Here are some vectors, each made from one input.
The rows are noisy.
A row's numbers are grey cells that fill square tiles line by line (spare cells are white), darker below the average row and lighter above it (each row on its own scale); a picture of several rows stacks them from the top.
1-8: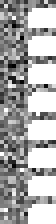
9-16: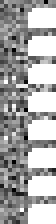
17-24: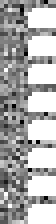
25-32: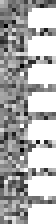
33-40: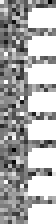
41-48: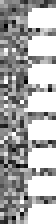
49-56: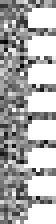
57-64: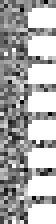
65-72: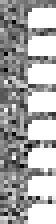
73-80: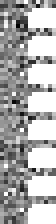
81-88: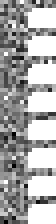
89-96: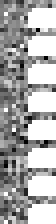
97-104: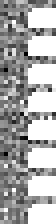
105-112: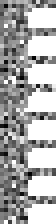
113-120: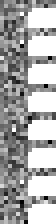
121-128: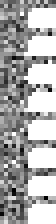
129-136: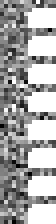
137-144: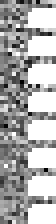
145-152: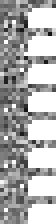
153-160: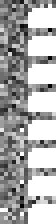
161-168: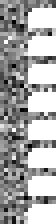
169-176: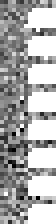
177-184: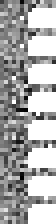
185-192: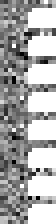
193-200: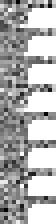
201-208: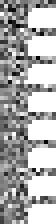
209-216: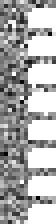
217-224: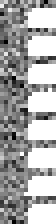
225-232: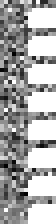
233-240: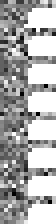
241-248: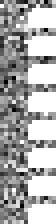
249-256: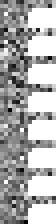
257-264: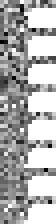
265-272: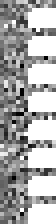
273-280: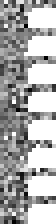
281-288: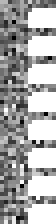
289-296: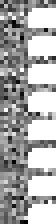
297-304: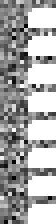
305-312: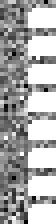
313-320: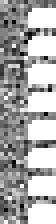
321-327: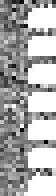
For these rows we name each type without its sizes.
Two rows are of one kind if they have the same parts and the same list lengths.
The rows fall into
2 kinds.
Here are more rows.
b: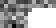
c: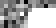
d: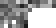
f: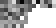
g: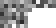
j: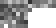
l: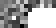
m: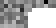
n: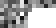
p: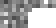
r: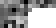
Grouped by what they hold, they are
b, c, l, n, r
d, f, g, j, m, p

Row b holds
a point on a line.
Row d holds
a point on a circle and a true/false value.
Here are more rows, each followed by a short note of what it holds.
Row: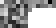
a point on a line
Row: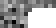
a point on a line
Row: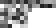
a point on a circle and a true/false value
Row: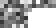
a point on a circle and a true/false value
